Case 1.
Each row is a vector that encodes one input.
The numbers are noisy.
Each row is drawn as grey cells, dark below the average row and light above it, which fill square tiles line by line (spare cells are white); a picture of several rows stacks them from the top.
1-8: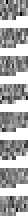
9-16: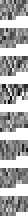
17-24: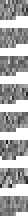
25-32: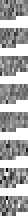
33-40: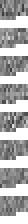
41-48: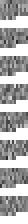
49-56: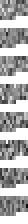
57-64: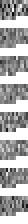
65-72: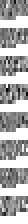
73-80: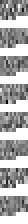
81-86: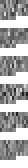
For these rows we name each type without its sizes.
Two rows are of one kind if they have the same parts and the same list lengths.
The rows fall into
2 kinds.
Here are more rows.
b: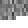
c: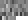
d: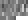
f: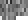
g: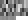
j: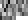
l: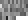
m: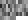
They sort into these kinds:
b, c, d, f, l, m
g, j

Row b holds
a point on a circle.
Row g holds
a fixed value.
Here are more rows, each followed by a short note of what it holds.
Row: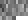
a point on a circle
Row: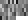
a point on a circle
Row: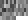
a fixed value
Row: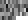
a point on a circle
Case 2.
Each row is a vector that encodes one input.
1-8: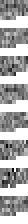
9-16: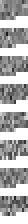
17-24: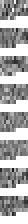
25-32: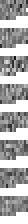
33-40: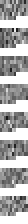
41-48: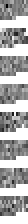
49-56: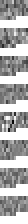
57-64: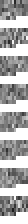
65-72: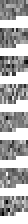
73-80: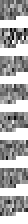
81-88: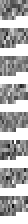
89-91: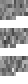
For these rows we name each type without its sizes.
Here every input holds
a point on a circle.
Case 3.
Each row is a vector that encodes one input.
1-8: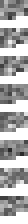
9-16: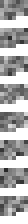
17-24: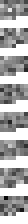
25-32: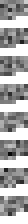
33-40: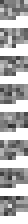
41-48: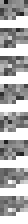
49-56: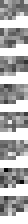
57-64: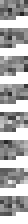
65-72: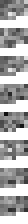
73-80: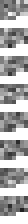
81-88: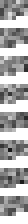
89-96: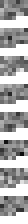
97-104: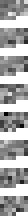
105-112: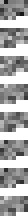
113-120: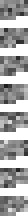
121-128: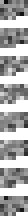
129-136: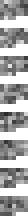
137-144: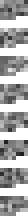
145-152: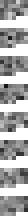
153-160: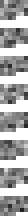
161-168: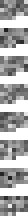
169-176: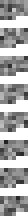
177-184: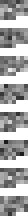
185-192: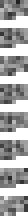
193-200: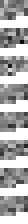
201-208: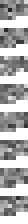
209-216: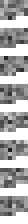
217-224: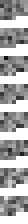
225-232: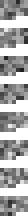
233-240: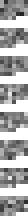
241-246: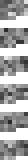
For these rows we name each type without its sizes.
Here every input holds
four true/false values.
